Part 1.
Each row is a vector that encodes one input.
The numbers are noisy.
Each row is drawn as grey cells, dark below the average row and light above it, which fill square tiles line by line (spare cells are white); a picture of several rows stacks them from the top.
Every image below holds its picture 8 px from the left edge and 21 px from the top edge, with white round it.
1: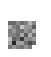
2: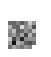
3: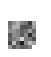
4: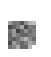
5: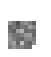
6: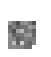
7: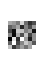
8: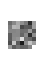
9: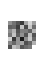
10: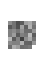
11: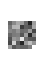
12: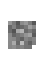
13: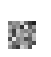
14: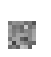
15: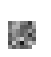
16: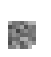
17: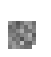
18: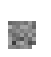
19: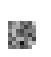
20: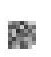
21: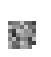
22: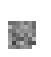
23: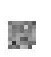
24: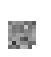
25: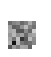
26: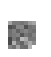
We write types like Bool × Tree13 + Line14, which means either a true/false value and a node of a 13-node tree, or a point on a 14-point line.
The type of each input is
Line5.
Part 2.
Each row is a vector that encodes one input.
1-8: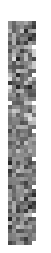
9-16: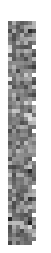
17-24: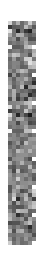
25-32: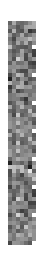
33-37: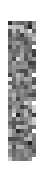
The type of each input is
Line3 × Line4.
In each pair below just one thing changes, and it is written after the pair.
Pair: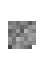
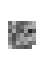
the place on the 3-point line
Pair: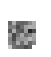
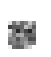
the place on the 4-point line
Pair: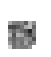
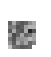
the place on the 4-point line
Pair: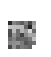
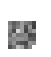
the place on the 4-point line
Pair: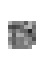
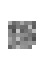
the place on the 3-point line
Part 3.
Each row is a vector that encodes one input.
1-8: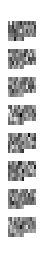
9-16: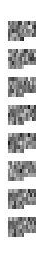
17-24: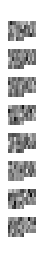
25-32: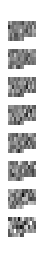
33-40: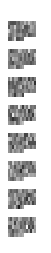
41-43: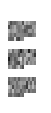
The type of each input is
Line7.
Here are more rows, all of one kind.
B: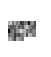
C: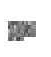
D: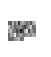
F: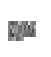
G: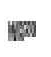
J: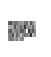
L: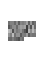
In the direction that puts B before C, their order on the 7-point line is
B, G, L, C, F, J, D.
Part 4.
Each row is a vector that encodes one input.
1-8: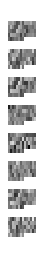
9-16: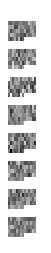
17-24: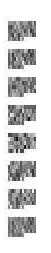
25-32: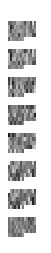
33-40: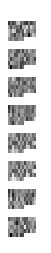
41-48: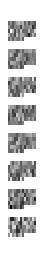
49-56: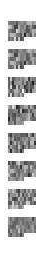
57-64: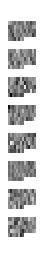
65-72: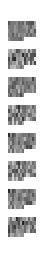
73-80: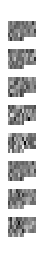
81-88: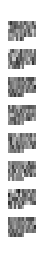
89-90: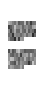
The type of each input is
Tree17.
